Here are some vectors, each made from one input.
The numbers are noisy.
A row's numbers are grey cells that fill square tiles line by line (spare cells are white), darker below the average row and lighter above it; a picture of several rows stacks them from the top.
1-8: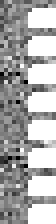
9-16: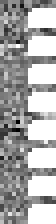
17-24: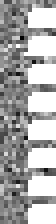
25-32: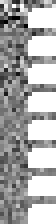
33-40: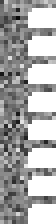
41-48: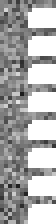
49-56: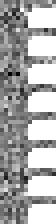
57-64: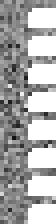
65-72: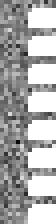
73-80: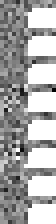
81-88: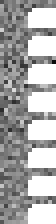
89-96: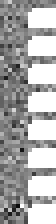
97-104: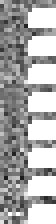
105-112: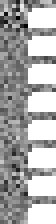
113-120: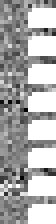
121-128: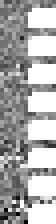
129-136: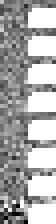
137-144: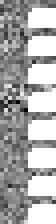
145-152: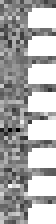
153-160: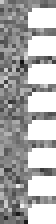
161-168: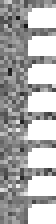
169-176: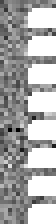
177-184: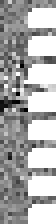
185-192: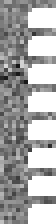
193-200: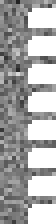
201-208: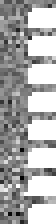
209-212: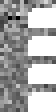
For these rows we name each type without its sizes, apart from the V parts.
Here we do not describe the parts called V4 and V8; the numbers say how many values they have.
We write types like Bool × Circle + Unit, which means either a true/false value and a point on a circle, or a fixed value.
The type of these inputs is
Bool × V8 + Label × (Line + V4).
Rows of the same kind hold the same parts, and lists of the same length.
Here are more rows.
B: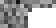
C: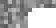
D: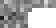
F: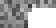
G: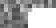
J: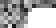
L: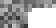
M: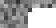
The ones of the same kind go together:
B, F, G, M
C, D, L
J

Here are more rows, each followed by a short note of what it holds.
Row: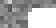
a label and a point on a line
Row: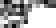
a true/false value and a value of V8
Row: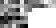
a label and a value of V4
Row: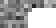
a label and a value of V4
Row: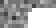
a label and a point on a line
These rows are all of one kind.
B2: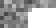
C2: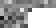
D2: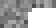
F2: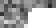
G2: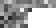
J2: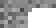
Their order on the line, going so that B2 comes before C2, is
F2, D2, B2, J2, C2, G2.
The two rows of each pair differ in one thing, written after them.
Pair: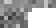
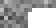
the place on the line
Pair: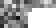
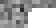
the label
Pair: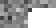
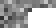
the label
